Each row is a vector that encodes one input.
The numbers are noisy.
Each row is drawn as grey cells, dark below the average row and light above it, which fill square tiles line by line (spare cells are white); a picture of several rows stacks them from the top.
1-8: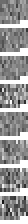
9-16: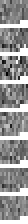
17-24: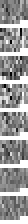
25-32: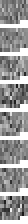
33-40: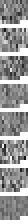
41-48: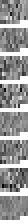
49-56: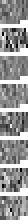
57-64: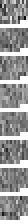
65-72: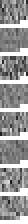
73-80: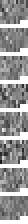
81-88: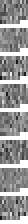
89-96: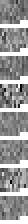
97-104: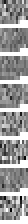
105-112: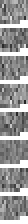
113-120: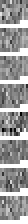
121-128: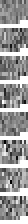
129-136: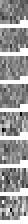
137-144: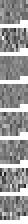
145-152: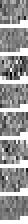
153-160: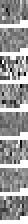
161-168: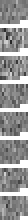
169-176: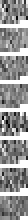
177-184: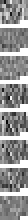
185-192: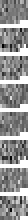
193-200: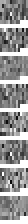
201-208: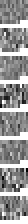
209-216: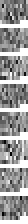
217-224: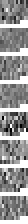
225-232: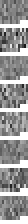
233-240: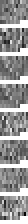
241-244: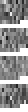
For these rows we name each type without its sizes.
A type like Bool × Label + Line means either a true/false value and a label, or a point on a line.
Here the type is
Circle × (Tree + Unit) + Unit.
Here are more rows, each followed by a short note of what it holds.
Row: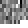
a fixed value
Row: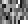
a fixed value
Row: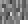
a point on a circle and a node of a tree
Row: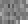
a point on a circle and a node of a tree
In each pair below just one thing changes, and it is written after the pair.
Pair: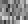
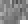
the node of the tree
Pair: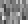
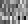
the place on the circle
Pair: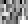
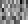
the node of the tree
